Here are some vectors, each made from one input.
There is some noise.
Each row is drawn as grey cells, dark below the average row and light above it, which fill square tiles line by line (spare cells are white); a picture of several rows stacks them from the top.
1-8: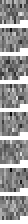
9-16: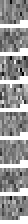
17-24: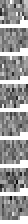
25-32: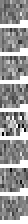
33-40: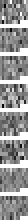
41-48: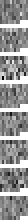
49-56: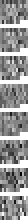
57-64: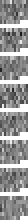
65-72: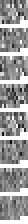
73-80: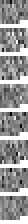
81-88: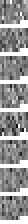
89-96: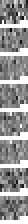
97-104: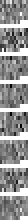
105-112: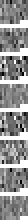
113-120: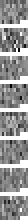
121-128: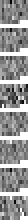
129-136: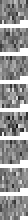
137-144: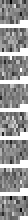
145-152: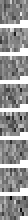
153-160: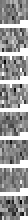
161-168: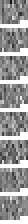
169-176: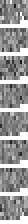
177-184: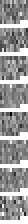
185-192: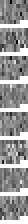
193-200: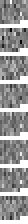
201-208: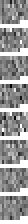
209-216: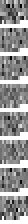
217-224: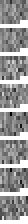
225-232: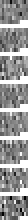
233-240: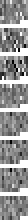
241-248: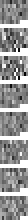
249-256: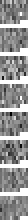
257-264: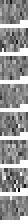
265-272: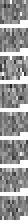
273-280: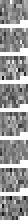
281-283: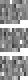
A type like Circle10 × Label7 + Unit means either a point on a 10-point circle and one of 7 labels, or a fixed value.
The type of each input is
List2(Line3 × Line4).
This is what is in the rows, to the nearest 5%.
All of them are lists of up to two items, each a point on a 3-point line and a point on a 4-point line: a few are empty, 45% hold one and 55% two.
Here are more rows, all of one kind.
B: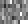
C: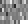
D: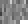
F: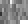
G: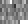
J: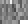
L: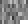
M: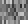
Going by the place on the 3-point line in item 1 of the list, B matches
D and L.
